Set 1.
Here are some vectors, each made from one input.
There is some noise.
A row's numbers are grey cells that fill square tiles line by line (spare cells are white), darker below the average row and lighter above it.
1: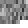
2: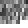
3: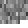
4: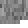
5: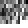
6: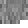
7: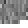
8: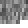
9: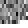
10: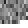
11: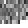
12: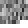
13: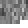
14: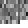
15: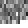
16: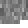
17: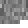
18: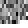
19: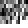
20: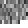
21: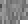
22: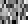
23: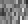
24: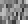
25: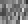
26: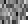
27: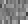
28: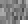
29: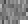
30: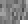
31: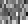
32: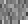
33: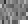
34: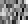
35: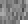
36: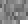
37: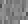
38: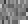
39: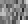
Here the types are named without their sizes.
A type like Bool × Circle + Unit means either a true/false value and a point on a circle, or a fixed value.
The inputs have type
Bool × Line.
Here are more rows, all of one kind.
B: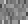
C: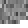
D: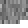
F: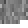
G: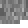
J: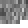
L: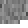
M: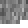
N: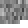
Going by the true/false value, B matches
L and N.
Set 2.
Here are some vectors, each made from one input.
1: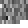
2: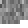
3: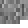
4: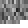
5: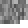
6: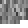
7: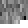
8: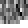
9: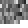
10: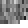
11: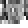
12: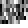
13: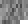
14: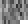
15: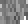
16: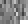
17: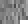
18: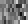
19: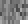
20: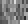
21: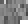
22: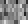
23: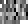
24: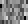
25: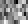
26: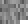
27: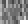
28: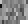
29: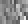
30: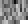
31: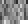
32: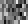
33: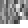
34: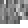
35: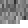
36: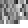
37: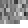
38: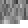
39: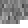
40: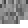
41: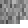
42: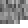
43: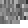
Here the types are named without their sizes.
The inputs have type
Bool × Bool × Bool × Label.
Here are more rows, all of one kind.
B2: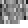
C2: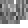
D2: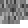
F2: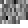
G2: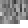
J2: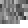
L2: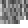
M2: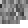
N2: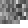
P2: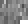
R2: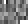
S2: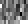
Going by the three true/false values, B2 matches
G2 and J2.
